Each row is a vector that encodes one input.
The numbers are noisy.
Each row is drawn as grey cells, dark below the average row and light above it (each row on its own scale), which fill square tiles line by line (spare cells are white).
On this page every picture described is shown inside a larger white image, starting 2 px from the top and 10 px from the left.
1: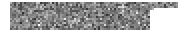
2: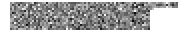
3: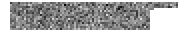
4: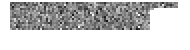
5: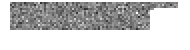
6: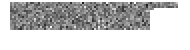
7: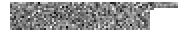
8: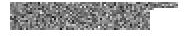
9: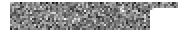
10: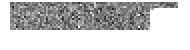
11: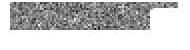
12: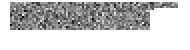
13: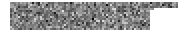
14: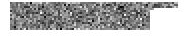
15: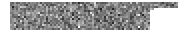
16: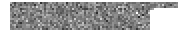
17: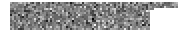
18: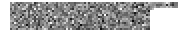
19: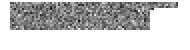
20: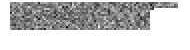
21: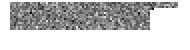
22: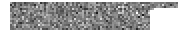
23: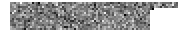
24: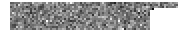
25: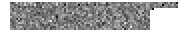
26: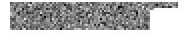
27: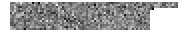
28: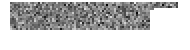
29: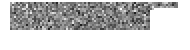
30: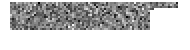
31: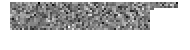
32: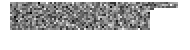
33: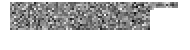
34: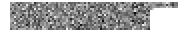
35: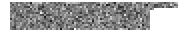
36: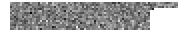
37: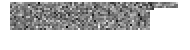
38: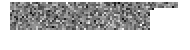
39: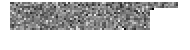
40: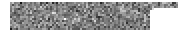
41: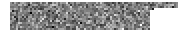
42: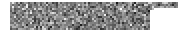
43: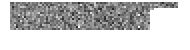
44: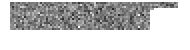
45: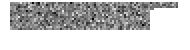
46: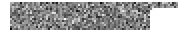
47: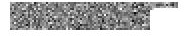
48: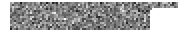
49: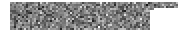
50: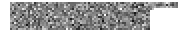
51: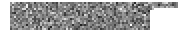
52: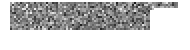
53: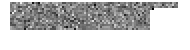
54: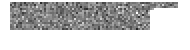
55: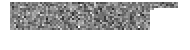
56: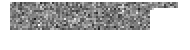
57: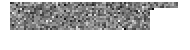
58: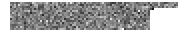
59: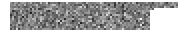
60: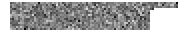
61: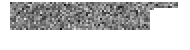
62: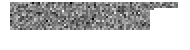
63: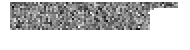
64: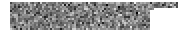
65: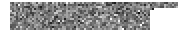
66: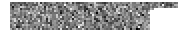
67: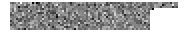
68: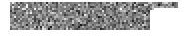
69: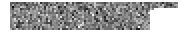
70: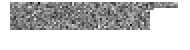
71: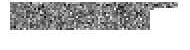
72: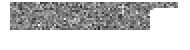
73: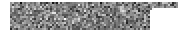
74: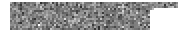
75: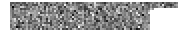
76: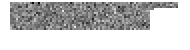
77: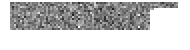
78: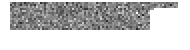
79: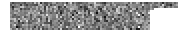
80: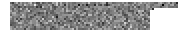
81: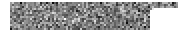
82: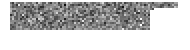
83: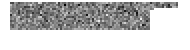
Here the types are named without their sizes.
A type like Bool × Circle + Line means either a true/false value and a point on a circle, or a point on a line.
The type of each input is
Circle × Circle + Line.
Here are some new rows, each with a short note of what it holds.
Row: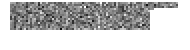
a point on each of two circles
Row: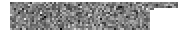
a point on each of two circles
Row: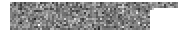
a point on a line
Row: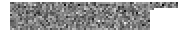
a point on each of two circles
